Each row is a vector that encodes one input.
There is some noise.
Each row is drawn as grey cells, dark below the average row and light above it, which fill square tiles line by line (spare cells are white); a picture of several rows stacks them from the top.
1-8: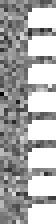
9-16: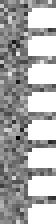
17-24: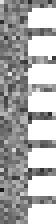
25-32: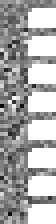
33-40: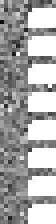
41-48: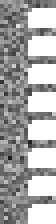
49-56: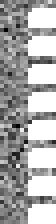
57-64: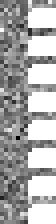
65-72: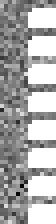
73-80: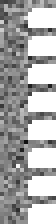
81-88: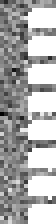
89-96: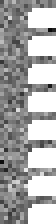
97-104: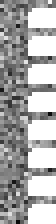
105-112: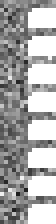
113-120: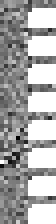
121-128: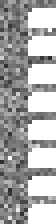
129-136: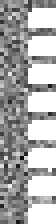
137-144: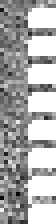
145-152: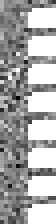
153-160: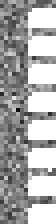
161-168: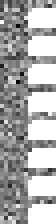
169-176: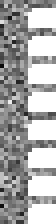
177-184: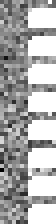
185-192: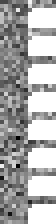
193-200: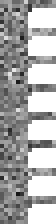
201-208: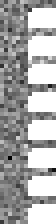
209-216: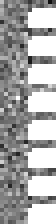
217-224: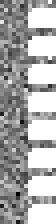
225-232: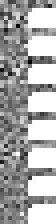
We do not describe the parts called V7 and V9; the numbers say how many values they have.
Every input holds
a point on a 5-point line and a value of V7, together with either a point on a 10-point line, or a value of V9.
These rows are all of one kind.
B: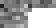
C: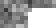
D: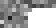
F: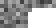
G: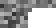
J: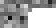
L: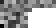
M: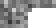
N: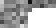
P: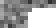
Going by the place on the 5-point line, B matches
G and J.
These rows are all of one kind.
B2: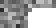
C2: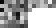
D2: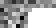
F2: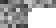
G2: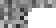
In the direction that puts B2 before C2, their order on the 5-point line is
F2, D2, G2, B2, C2.
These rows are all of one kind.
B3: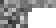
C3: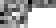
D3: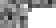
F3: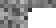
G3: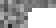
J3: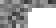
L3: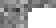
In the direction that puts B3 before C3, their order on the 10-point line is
B3, L3, F3, G3, C3, J3, D3.
